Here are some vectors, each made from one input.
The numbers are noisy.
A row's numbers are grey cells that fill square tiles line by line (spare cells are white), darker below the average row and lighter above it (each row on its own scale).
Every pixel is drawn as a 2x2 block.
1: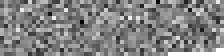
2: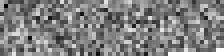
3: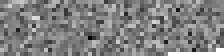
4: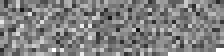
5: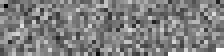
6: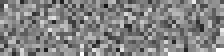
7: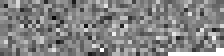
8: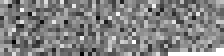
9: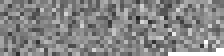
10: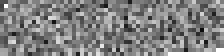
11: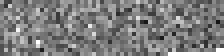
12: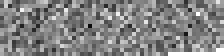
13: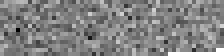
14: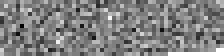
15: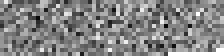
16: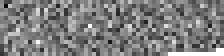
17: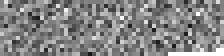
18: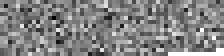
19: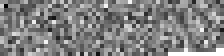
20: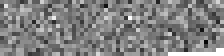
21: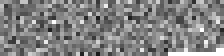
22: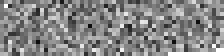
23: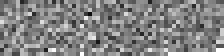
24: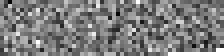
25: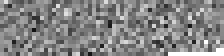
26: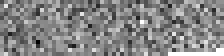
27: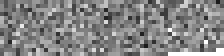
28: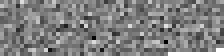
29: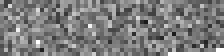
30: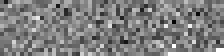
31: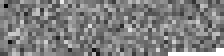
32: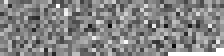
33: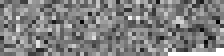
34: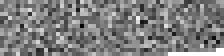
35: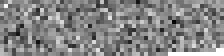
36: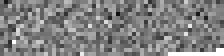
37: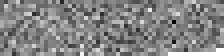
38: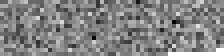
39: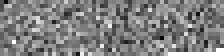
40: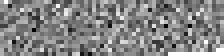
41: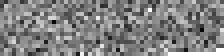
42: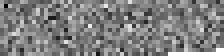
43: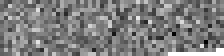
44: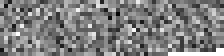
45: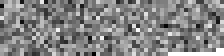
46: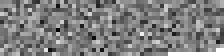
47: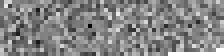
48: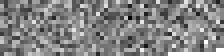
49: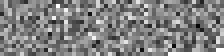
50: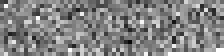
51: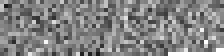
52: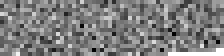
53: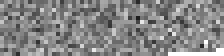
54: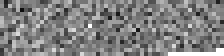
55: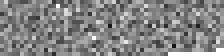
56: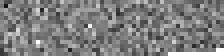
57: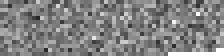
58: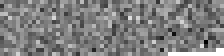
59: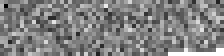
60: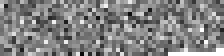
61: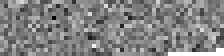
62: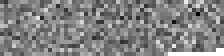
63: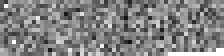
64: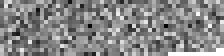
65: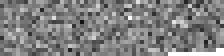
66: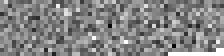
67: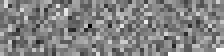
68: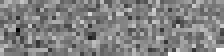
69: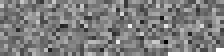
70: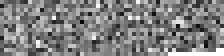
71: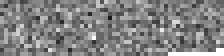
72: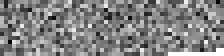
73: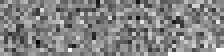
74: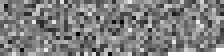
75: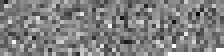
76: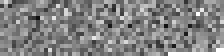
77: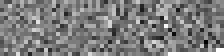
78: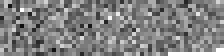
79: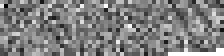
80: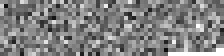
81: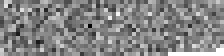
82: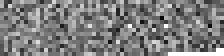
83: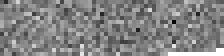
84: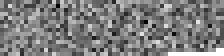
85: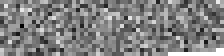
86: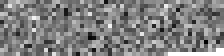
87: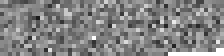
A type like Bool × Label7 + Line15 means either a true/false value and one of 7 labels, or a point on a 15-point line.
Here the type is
Bool × (Circle8 + Unit) + Line4.
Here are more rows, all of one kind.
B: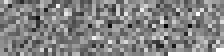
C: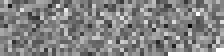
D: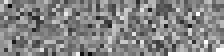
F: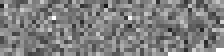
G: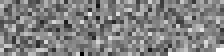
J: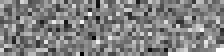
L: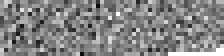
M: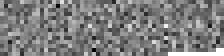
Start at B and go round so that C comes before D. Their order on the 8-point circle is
B, F, M, C, D, L, J, G.
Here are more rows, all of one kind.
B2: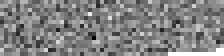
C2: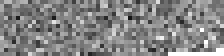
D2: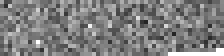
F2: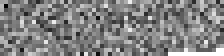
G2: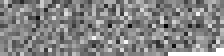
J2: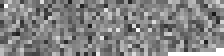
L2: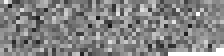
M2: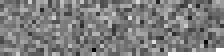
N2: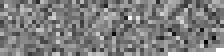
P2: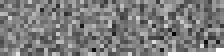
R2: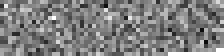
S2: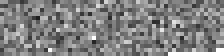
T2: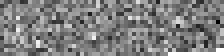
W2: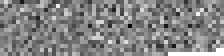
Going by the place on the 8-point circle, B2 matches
F2, G2, N2 and W2.
